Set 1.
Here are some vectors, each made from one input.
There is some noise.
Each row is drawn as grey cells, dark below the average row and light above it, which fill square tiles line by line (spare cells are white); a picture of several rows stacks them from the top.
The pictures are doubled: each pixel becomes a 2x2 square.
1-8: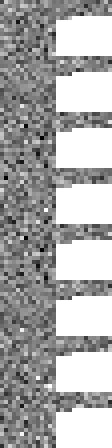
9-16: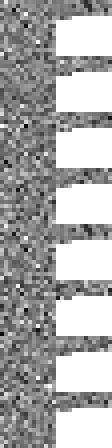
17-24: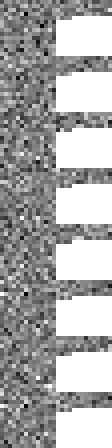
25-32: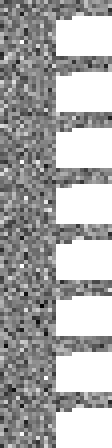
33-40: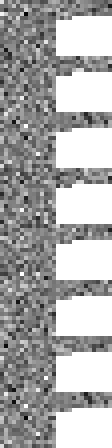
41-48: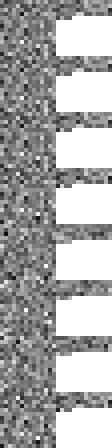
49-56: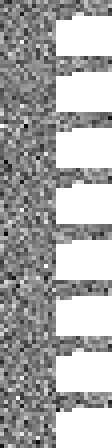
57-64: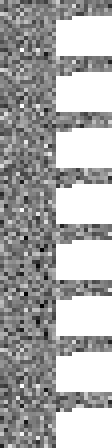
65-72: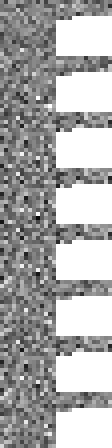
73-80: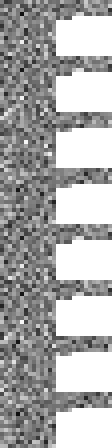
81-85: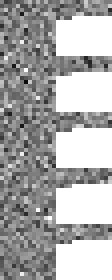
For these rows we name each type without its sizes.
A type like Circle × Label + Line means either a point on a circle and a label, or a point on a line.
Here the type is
Circle + Line.
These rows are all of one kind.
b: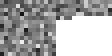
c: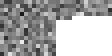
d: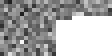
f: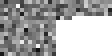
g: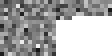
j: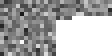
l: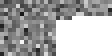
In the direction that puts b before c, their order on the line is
f, g, b, l, j, c, d.
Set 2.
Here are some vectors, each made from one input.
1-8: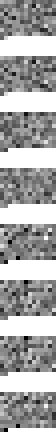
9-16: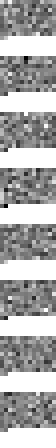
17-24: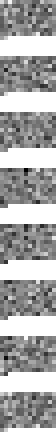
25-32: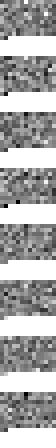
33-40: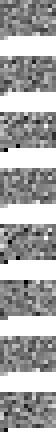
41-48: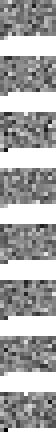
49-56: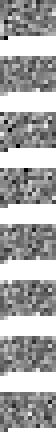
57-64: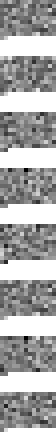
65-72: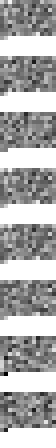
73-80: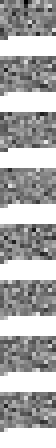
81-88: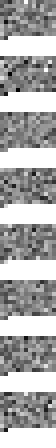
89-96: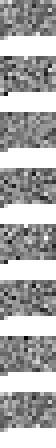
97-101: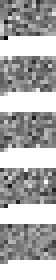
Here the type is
Line5 × Line6 + Line7.
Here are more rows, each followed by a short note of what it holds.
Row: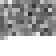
a point on a 7-point line
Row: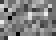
a point on a 5-point line and a point on a 6-point line
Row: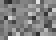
a point on a 5-point line and a point on a 6-point line
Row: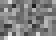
a point on a 7-point line
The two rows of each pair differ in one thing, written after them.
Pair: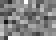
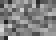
the place on the 6-point line
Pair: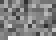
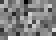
the place on the 6-point line
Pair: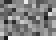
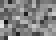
the place on the 6-point line
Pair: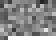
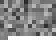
the place on the 5-point line
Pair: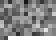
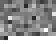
the place on the 6-point line
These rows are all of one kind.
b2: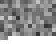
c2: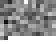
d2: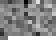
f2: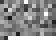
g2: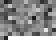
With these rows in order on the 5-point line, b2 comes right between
d2 and f2.
